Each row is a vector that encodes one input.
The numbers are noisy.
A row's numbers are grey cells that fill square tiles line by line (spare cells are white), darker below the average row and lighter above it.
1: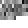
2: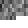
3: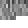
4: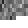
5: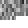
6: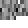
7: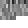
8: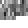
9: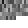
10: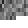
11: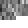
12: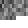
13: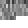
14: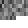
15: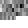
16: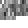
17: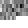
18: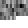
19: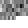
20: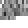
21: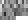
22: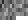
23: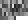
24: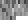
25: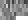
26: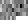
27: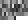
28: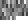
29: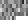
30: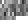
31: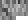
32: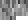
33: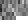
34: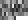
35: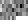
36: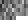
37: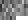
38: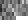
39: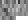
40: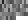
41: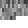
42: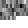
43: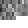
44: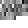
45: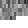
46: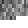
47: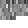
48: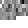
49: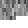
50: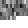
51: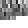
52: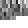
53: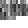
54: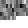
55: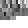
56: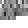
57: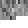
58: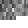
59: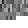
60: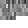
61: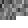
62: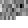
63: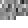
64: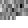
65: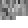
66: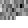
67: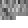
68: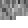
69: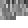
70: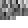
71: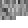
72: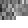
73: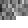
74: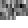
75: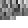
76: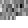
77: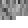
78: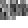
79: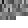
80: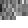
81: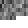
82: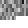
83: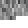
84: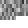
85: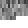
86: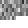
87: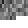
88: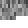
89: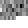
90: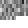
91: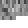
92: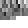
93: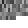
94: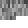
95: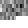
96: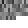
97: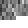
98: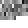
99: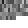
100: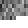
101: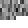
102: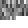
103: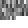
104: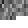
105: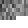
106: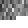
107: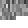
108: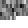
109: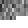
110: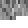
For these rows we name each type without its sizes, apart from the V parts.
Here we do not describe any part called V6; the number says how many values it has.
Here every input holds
a true/false value, together with either a point on a line, or a value of V6.
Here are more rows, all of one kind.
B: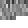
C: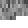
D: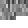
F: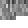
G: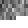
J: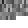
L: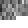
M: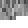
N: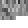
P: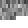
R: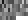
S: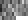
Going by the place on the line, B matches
D, F, J and R.
